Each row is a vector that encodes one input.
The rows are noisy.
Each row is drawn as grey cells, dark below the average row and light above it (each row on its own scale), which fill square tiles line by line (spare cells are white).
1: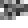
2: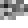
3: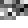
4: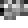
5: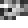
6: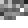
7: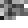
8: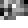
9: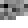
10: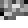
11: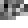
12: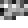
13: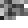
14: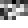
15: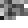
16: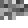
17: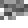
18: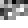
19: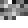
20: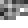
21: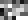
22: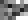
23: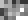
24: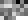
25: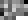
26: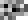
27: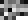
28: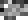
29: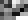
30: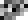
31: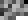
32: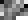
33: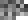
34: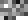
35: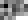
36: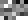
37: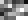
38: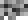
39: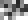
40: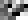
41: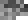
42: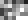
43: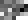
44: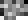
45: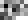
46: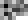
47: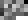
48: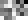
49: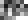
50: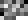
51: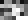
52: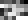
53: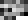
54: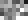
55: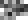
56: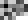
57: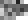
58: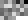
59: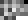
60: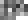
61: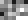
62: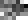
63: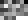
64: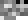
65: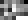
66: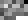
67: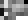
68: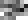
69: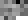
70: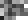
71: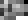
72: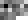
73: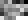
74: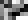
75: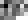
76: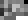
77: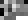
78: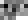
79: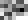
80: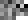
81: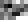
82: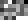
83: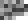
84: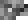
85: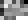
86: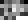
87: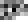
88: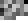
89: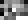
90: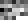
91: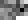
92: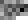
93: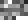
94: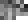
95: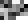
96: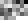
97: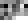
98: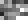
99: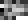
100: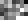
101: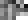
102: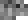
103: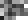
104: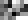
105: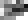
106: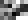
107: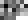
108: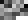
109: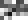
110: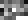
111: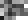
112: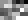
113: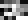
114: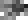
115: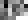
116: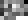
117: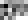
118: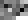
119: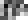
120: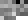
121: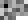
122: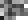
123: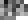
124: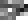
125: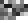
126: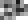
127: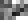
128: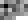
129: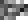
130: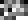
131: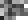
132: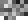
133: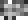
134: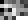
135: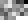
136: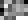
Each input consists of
either a point on a 14-point circle and a true/false value, or a fixed value.
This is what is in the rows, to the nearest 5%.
About 95% of them hold a point on a 14-point circle and a true/false value. The rest hold a fixed value.
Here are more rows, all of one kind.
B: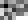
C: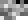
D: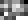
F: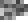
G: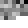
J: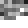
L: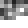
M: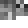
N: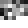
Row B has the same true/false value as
F and M.
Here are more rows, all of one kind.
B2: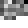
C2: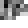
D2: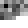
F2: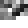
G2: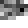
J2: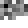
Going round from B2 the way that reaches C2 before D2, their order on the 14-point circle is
B2, F2, C2, D2, J2, G2.
